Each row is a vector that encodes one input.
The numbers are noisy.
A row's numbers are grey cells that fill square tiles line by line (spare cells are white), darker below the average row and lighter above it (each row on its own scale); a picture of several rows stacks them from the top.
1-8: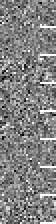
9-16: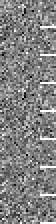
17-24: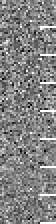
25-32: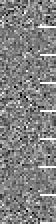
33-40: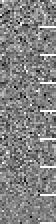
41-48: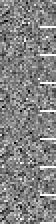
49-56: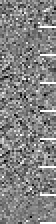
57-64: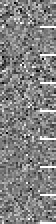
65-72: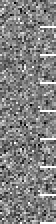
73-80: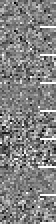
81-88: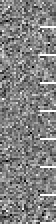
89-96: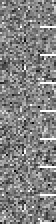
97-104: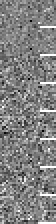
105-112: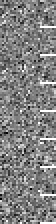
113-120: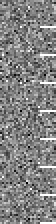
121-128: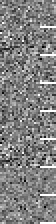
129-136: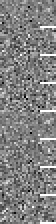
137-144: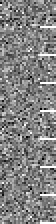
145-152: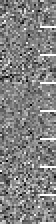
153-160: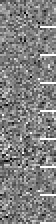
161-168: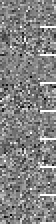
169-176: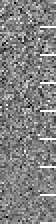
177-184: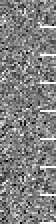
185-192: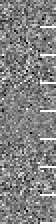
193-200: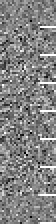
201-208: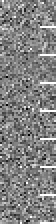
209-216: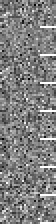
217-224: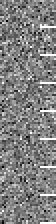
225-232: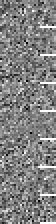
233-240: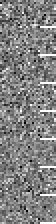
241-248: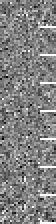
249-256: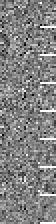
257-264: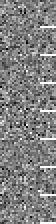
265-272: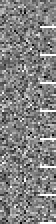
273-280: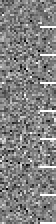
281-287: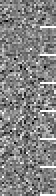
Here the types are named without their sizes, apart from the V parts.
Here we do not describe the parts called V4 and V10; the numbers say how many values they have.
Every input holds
a point on each of two lines and a value of V10, together with either three true/false values, or a value of V4.
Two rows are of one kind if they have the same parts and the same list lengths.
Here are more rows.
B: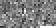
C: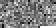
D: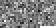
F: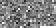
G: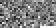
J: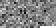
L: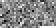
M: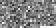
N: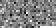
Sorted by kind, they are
B, C, D
F, G, J, L, M, N

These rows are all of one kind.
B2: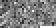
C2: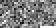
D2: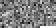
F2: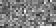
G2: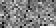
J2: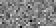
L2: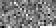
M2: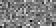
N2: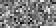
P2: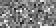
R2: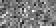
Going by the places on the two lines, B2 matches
C2, G2, L2 and R2.
